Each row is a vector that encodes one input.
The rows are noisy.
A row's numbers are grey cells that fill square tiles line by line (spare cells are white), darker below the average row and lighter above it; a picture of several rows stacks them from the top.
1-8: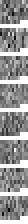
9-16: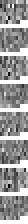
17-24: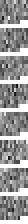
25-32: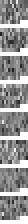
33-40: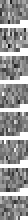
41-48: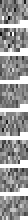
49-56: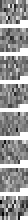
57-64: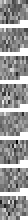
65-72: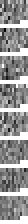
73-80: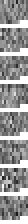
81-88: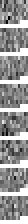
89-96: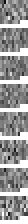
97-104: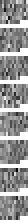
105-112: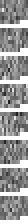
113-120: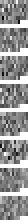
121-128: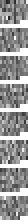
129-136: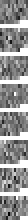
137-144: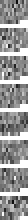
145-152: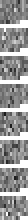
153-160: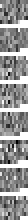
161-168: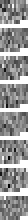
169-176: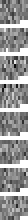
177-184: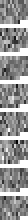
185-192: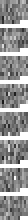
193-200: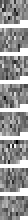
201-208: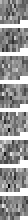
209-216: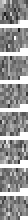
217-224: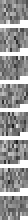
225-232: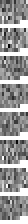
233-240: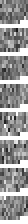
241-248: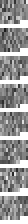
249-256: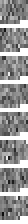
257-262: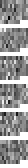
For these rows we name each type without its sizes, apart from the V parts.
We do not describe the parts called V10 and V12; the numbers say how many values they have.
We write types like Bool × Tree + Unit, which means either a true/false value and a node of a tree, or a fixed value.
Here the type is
(Bool × Bool × Bool + Unit) × Line × V12 + V10.
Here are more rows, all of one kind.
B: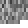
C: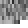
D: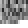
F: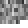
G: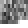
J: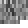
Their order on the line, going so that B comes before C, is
B, C, J, D, G, F.
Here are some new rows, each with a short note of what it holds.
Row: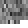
a point on a line and a value of V12
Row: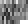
a point on a line, three true/false values and a value of V12
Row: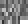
a point on a line, three true/false values and a value of V12
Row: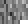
a point on a line and a value of V12
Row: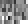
a value of V10
